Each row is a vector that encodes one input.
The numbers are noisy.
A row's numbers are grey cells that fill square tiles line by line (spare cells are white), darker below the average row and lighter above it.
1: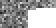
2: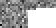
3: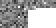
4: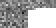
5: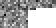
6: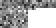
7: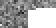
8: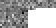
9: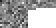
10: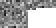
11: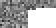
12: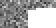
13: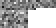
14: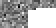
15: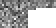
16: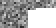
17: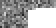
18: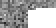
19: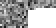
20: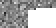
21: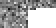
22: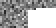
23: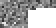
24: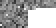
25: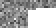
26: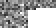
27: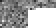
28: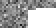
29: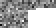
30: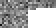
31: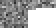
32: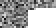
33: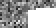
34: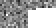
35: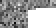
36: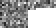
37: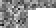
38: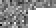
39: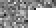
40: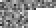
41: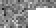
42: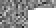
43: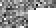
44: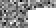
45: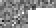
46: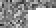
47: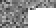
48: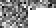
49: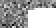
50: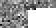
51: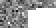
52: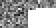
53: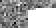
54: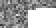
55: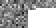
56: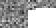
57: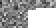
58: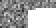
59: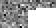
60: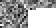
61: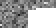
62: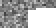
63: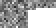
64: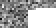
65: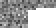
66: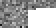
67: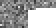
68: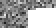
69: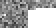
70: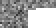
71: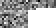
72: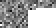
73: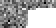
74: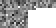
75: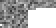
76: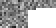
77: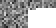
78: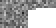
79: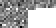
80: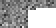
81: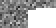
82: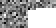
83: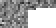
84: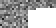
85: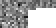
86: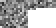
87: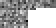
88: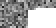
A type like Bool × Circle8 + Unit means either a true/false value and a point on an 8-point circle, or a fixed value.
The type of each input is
Bool × Label8.
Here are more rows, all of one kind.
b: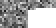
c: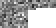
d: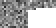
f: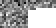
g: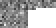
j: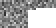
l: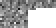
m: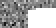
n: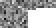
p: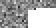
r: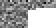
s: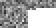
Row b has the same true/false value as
m and r.
